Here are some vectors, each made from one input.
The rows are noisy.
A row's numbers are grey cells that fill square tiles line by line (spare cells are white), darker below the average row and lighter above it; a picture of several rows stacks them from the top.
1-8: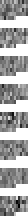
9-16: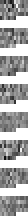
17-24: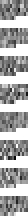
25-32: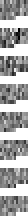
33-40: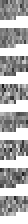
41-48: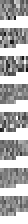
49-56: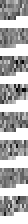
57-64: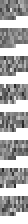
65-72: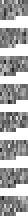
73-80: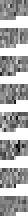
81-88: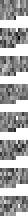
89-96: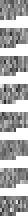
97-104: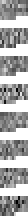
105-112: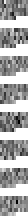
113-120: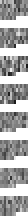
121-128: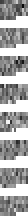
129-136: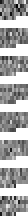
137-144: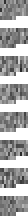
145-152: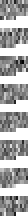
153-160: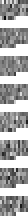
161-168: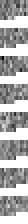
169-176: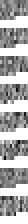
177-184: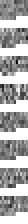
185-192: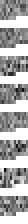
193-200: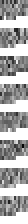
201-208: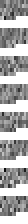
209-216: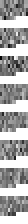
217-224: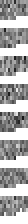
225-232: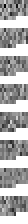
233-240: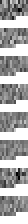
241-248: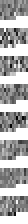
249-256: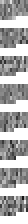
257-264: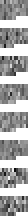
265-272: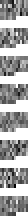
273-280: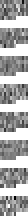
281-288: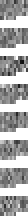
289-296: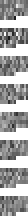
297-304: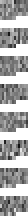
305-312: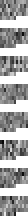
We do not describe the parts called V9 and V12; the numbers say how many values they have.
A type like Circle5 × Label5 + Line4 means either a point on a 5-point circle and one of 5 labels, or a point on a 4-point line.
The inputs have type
Bool × (Tree7 + Unit + V9 × V12).
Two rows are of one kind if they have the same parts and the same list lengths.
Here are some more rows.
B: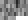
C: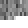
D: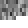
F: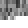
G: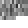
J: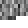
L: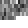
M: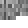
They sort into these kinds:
B, D, G, J, M
C, F
L

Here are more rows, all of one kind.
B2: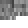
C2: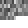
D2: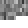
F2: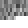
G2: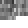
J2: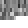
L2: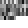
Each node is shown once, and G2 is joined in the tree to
B2 and J2.
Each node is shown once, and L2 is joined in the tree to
F2.
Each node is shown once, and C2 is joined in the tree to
D2.
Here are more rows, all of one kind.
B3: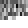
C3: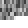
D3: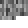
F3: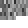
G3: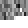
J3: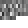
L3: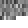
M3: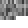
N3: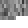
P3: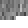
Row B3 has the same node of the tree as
C3, J3, L3 and M3.
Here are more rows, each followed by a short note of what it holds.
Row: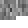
a node of a 7-node tree and a true/false value
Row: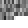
a node of a 7-node tree and a true/false value
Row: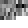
a true/false value
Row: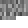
a node of a 7-node tree and a true/false value
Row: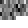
a true/false value
